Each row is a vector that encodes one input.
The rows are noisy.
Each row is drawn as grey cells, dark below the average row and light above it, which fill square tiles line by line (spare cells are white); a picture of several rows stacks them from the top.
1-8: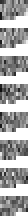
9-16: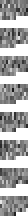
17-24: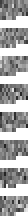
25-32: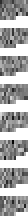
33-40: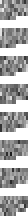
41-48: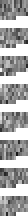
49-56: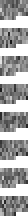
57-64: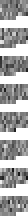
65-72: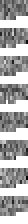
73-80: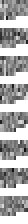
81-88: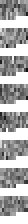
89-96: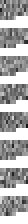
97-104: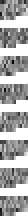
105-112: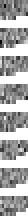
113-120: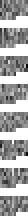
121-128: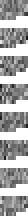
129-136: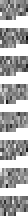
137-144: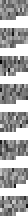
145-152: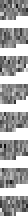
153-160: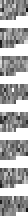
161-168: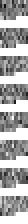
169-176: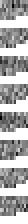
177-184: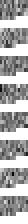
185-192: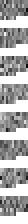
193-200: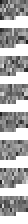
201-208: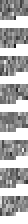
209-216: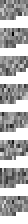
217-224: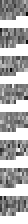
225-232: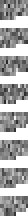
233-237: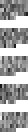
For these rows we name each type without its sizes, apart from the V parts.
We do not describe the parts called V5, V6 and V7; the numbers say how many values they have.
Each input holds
a node of each of two trees, a true/false value, a value of V5, a value of V6 and a value of V7.
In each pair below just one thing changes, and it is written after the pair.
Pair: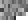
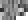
the value of V7
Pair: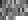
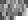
the true/false value
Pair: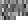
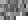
the value of V7
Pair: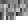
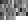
the true/false value
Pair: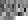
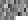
the value of V7
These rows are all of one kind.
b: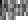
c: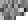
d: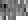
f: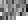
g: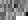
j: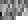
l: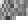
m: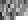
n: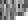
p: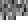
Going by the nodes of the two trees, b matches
j, m and n.
